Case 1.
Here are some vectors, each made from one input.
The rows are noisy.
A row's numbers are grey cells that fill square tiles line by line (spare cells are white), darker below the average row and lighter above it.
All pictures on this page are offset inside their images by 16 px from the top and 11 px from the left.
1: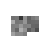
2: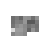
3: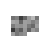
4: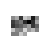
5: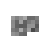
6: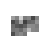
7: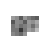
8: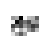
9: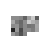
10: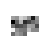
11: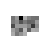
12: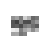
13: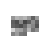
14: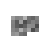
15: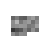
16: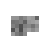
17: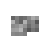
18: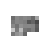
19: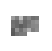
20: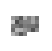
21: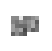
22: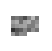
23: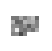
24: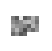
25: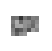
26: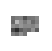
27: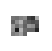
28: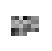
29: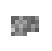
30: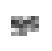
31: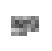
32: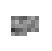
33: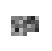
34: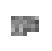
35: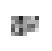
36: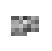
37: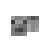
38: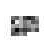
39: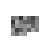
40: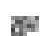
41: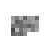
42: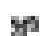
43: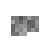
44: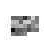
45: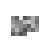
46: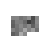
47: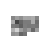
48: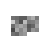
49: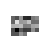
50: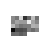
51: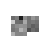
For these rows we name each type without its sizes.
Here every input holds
a point on a line and a true/false value.
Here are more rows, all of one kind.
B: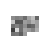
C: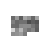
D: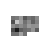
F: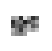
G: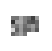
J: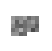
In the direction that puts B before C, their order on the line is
F, D, B, G, C, J.
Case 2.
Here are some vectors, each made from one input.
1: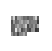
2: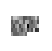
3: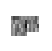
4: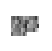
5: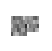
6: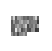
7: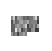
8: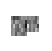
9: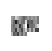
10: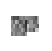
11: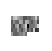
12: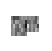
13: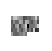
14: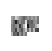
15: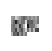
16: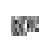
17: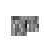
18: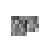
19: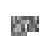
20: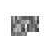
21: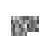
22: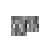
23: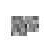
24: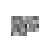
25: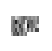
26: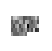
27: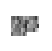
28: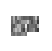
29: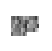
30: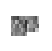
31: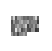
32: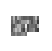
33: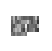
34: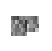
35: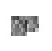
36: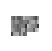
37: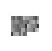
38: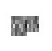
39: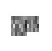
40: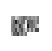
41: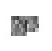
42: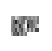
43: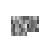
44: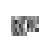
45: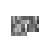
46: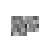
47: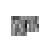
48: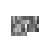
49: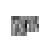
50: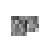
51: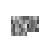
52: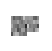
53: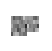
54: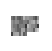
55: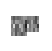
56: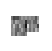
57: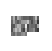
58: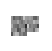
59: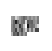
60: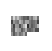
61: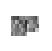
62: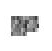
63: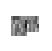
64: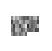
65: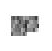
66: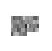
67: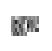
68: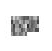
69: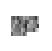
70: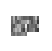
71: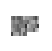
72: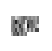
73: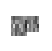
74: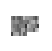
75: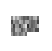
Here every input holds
either a point on a 5-point line, or a point on a 6-point line.
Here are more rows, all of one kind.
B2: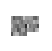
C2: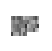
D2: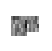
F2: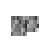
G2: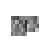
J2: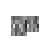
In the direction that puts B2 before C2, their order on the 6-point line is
B2, C2, F2, G2, D2, J2.
